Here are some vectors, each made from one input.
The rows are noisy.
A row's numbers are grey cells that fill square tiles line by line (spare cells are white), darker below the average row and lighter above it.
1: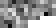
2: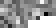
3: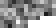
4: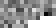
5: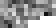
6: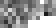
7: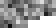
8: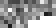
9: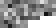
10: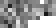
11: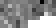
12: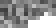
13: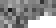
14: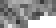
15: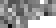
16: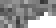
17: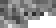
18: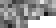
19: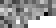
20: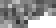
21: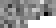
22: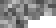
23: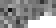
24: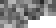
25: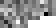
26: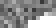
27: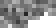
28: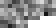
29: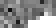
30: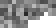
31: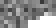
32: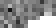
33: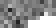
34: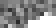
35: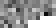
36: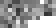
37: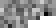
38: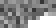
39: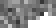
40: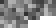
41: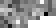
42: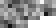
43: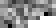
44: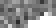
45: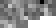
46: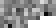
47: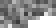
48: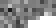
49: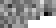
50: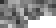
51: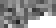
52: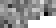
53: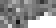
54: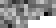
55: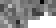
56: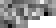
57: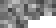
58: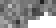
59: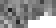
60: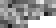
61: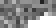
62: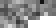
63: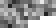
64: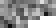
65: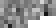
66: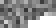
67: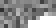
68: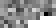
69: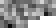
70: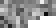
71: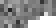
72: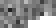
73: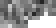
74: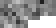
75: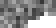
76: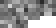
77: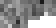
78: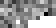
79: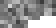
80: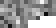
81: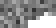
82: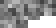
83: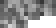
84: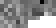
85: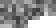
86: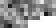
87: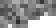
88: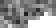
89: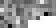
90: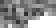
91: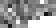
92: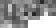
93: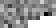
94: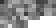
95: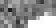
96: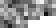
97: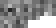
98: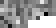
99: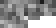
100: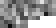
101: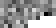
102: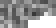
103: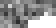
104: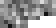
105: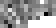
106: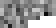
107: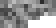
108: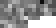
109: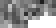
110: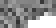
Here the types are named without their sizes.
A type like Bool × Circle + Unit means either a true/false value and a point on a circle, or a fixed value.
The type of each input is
Bool × Label × Label.
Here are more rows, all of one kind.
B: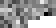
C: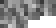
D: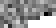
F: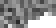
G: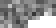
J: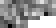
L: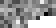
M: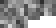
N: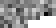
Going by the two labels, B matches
C, L and M.
